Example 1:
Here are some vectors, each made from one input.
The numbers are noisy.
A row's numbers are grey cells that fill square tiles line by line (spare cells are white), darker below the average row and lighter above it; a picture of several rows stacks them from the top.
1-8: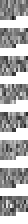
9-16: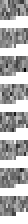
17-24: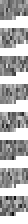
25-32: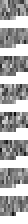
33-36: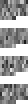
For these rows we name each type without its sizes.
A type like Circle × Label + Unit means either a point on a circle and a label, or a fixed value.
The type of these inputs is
Bool × Bool × Bool.
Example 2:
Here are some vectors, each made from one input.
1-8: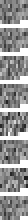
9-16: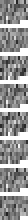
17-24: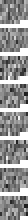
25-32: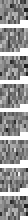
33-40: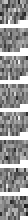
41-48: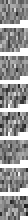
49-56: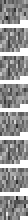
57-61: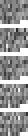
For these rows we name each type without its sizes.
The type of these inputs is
Line.
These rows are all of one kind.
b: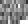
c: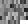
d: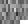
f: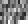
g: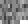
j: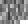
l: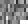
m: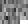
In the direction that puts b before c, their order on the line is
f, b, d, j, m, g, l, c.
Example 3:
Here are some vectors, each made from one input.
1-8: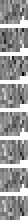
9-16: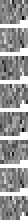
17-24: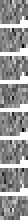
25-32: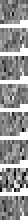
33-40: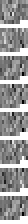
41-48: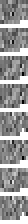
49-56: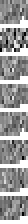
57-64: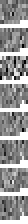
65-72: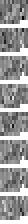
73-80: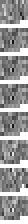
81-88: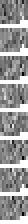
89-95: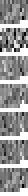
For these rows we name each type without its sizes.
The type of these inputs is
Bool × Bool × Bool + Unit.
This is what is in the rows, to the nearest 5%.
About 5% of them hold a fixed value. The rest hold three true/false values.
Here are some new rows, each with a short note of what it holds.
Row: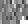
three true/false values
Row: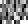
a fixed value
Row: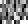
a fixed value
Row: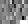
three true/false values
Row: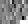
three true/false values
